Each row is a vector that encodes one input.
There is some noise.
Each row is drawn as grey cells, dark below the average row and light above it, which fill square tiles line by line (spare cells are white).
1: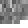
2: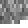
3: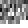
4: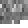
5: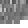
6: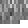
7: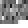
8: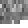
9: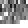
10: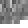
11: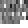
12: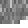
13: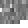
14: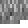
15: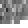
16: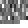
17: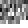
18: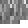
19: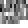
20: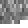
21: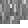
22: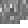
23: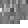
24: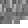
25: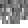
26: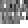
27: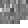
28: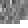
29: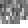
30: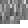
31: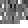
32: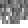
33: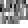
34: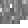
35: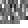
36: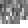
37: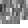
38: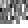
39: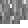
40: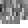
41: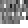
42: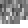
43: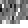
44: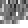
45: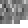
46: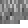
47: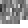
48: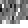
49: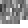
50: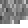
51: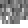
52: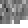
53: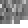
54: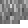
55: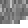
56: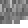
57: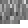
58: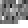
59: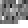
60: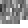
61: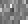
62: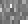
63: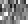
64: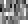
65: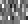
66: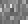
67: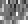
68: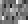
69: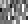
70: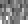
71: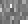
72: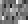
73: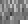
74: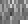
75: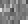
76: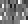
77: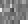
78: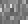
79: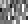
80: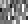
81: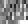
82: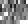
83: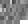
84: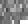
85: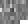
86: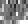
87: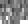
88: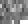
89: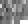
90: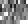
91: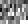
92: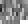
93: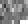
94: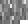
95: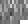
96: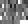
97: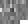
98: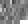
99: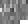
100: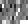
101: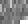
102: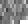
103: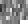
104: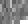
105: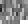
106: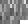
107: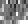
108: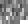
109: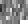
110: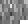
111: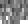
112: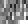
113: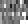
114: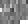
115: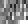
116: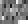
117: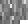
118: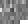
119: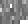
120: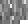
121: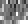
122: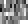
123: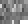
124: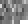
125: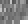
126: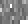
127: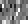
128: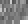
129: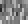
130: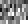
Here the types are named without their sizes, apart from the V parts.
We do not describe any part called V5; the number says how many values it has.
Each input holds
either a true/false value and a value of V5, or a list of points on a line.
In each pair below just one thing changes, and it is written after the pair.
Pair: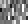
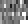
the value of V5
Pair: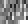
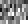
the value of V5
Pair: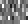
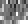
the value of V5
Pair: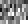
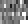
the value of V5
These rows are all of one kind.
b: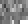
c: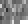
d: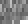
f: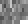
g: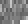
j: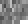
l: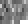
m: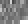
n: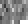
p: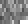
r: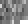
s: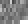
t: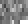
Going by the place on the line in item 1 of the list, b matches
p and t.
